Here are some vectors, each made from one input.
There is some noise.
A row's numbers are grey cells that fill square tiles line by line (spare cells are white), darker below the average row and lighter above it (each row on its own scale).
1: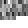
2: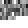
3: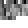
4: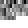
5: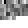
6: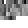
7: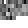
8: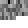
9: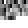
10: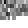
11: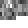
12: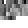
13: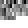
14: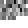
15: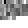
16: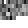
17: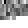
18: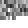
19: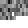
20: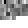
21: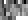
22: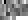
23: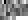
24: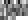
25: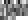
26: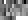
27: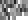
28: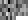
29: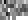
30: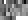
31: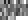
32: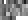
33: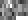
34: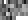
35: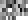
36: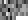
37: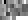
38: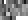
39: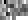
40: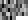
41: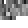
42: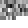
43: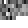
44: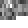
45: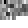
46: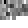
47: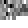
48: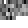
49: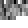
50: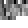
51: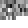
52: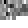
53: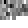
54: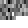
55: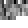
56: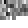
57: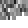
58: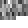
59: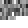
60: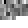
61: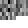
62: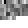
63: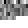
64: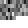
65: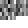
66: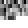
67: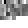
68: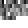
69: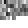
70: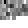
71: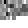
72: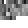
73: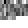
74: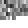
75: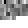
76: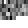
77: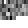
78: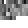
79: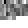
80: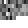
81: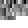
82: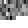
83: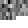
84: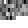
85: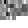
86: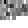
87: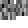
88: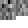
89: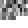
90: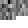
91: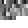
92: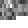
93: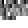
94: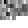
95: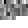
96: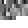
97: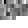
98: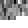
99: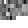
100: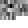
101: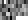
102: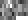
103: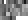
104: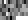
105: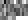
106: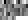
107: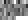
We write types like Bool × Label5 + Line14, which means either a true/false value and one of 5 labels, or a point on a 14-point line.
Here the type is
Bool × Label6 + Unit.
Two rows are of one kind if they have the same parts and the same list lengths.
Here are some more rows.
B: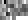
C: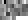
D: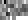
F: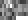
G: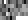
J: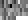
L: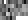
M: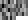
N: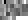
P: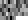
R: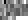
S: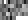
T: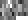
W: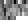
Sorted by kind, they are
B, C, D, G, J, L, M, N, P, R, S, W
F, T

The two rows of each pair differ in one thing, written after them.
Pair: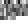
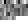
the label
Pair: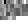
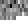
the true/false value
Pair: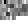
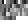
the label
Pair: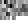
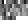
the label
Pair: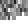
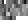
the label
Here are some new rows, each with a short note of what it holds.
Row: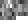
a fixed value
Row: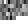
one of 6 labels and a true/false value
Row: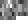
a fixed value
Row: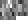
a fixed value
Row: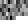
one of 6 labels and a true/false value
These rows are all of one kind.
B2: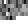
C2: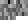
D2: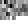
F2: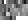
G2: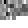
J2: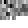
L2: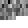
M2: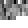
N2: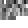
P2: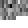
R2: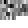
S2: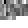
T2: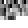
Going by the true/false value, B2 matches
C2, L2 and S2.
